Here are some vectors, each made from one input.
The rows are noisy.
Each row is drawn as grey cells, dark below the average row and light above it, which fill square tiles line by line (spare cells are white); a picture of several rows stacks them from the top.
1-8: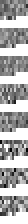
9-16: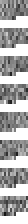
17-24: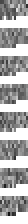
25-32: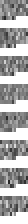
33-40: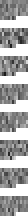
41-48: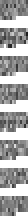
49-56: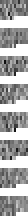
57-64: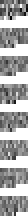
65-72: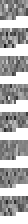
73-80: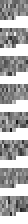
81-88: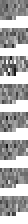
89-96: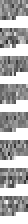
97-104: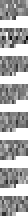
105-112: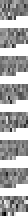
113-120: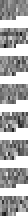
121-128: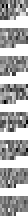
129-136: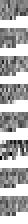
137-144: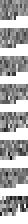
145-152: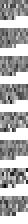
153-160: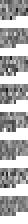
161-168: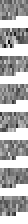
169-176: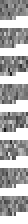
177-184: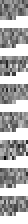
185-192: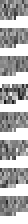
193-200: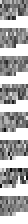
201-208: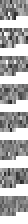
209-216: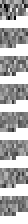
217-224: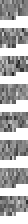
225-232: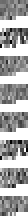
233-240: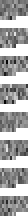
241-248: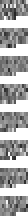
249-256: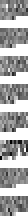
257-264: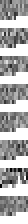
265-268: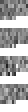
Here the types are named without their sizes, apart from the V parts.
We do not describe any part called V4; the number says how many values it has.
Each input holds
a list of items, each a true/false value and a value of V4.
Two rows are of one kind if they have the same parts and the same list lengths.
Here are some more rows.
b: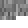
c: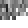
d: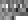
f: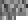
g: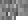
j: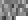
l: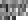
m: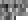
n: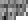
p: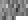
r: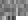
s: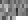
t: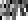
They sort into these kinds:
b, c, f, l, m, r
d, g, j, n, p, s
t

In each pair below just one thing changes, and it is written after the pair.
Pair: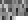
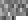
the true/false value in item 1 of the list
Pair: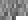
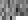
the true/false value in item 1 of the list
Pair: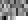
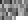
the value of V4 in item 1 of the list
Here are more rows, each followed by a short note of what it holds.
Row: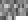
a list of two items
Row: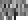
a list of two items
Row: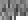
a list of two items
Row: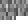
a list of two items
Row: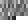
a list of two items
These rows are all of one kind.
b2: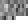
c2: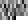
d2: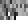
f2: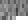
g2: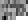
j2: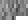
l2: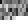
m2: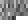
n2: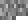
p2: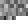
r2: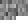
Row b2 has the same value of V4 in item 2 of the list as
p2 and r2.
